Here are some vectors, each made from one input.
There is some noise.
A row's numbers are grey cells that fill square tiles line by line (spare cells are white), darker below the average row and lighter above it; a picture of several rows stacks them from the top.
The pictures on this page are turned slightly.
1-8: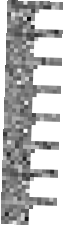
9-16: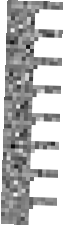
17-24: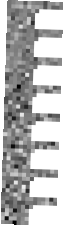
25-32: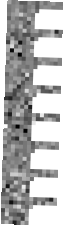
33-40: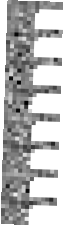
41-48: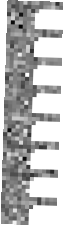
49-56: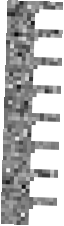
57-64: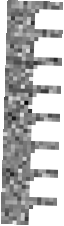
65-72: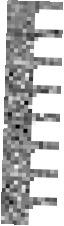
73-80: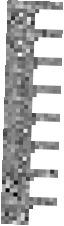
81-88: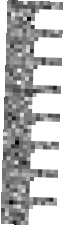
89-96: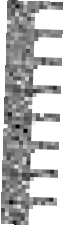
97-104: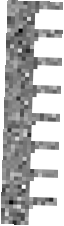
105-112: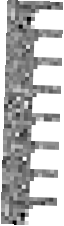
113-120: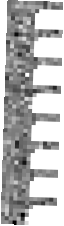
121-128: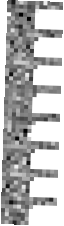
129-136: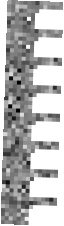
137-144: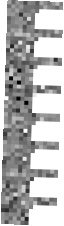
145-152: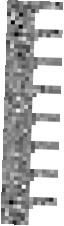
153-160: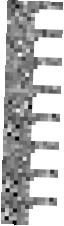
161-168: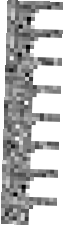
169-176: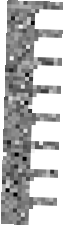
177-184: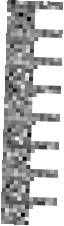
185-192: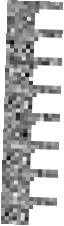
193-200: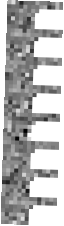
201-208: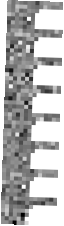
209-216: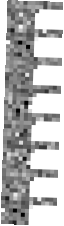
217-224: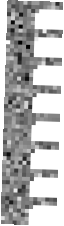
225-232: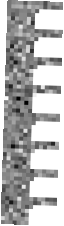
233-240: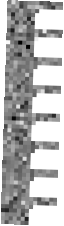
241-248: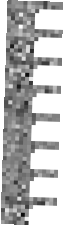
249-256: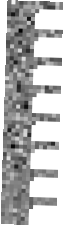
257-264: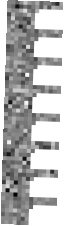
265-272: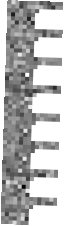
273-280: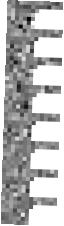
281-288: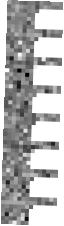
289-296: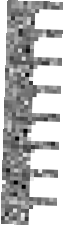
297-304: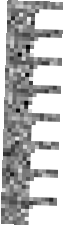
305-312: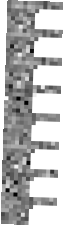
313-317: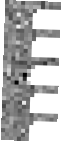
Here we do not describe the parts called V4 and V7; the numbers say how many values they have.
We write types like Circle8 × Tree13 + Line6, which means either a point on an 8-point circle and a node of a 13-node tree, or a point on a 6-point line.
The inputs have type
Bool × (Line11 + V4) + V7.
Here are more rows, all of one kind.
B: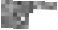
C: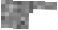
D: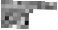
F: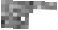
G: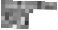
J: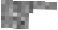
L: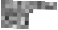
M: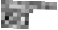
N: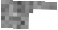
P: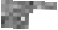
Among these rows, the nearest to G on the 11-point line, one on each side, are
C and L.
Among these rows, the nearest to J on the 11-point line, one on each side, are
C and N.
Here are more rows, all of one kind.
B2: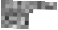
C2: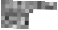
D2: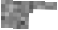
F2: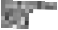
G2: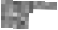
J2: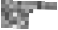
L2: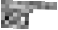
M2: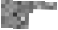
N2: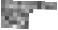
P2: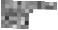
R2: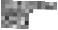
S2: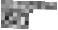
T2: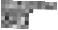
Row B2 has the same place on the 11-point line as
C2, M2, P2 and R2.
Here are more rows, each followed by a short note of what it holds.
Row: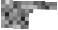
a true/false value and a value of V4
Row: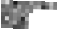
a true/false value and a value of V4
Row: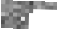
a point on an 11-point line and a true/false value
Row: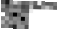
a value of V7
